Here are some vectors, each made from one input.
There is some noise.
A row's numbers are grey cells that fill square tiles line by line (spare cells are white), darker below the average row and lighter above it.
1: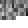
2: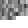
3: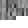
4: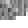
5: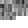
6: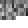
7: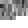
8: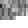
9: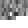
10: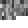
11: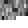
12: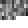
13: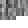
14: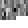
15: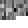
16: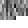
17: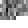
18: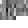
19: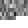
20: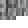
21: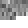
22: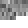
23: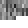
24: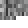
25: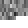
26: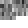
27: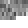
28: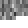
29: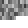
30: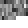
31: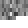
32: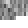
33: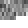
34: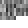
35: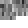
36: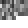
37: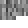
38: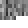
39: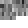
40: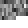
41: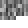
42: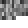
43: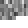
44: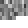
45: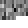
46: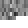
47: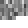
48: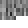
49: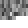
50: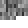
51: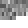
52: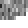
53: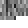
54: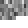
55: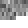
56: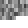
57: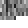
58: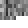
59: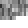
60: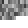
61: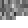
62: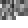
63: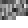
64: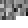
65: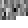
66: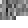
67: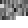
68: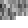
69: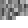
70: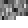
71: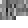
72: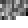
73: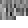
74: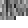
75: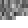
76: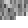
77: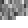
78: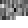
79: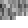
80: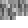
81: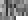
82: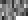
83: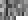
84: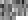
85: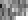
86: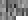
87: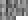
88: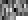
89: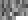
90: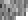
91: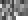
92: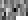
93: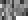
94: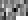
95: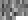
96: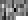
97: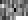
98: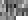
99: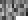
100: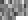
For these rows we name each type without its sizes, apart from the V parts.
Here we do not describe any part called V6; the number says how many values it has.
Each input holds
either a node of a tree, or three true/false values, or a value of V6.
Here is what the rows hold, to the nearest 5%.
About 30% of them hold a node of a tree. About 45% of them hold three true/false values. The rest hold a value of V6.
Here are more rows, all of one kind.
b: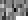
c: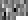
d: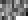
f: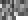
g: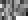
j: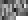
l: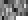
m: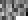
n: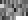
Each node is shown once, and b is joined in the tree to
c, m and n.
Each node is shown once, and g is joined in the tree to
d and f.
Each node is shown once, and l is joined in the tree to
j.
